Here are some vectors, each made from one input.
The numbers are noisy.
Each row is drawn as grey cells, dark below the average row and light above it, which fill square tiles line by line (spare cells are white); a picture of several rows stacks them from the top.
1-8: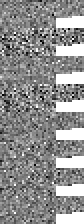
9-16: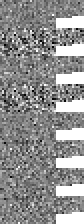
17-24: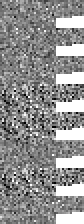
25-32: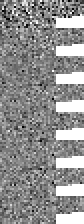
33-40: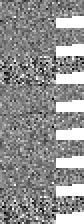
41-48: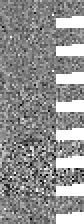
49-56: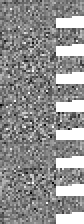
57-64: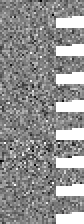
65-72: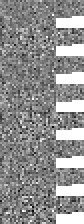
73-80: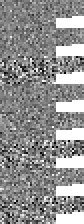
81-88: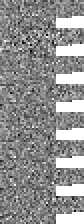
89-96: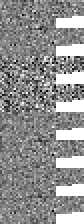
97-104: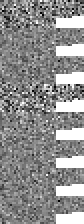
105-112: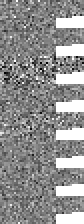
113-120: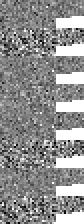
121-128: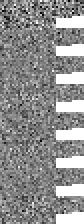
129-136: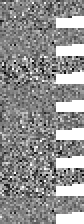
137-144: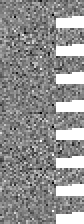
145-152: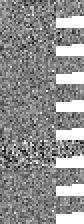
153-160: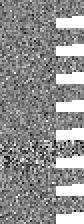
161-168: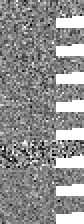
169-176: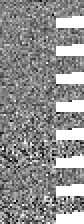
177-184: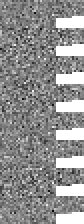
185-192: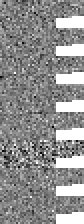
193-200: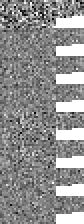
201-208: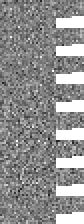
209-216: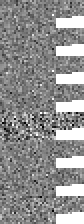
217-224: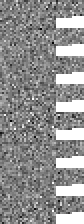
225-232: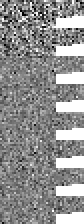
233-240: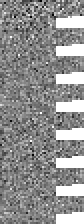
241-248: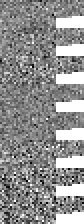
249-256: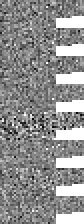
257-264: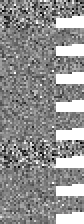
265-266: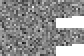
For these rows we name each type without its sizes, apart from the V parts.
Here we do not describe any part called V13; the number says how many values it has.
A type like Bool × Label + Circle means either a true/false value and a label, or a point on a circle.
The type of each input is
(Bool × Bool × Bool × Bool + V13 × V13) × Circle + Line.
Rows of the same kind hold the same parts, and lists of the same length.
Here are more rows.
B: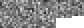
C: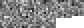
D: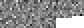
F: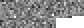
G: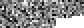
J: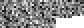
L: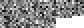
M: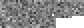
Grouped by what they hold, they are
B, C, F, M
D
G, J, L

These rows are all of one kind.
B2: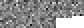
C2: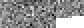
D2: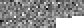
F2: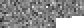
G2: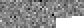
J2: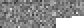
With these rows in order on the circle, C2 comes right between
B2 and G2.
